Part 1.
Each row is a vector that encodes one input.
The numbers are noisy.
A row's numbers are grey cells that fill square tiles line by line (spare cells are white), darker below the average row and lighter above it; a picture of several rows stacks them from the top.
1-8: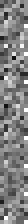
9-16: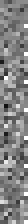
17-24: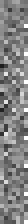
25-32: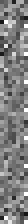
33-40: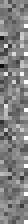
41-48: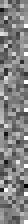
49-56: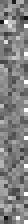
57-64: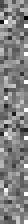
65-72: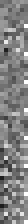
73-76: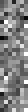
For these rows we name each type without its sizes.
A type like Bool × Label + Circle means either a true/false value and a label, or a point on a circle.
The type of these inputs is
Tree × Tree.
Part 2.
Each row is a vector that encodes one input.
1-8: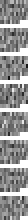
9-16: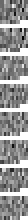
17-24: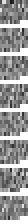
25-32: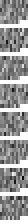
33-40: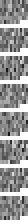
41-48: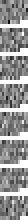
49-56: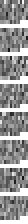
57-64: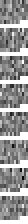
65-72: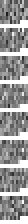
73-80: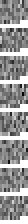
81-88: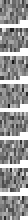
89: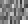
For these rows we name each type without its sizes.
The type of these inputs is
Line + Tree.
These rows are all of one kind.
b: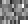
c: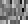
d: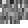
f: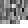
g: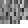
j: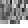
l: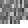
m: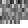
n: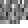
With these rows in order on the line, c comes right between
f and j.
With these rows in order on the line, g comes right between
l and n.
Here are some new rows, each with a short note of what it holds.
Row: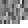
a node of a tree
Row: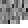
a node of a tree
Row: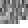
a node of a tree
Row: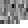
a node of a tree
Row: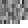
a node of a tree
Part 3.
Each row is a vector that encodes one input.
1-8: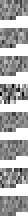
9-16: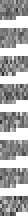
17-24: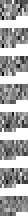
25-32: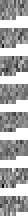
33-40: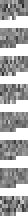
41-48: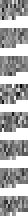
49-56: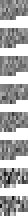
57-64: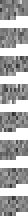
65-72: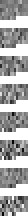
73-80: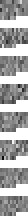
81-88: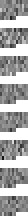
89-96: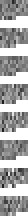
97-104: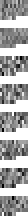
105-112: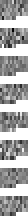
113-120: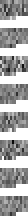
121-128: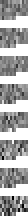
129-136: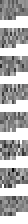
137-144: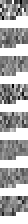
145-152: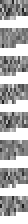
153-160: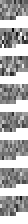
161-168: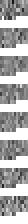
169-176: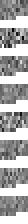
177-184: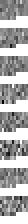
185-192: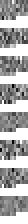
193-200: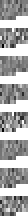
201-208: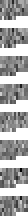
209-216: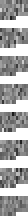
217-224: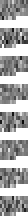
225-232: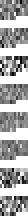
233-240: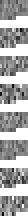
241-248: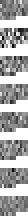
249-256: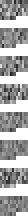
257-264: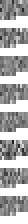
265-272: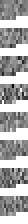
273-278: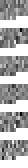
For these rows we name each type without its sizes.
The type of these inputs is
List(Line).
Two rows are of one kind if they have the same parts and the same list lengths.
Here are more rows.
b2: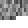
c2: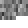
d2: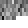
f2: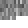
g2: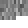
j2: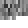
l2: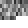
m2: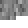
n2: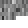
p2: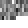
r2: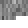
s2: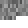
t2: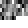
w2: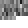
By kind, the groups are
b2, d2, f2, g2, l2, m2, s2
c2, j2, n2, p2, r2, w2
t2

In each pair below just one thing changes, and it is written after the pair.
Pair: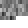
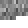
the place on the line in item 1 of the list
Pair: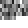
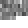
the place on the line in item 2 of the list
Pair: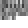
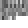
the place on the line in item 2 of the list
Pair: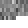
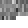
the place on the line in item 2 of the list
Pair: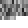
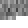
the place on the line in item 2 of the list
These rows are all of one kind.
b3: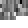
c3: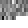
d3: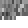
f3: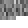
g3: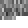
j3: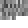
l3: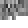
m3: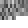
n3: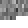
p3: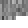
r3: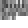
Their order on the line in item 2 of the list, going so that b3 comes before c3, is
f3, g3, b3, l3, m3, d3, n3, c3, j3, p3, r3.
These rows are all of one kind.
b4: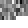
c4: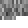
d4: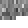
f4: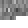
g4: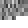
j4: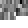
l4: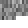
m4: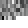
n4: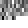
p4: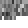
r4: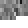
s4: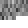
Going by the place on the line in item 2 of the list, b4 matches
c4, m4 and r4.
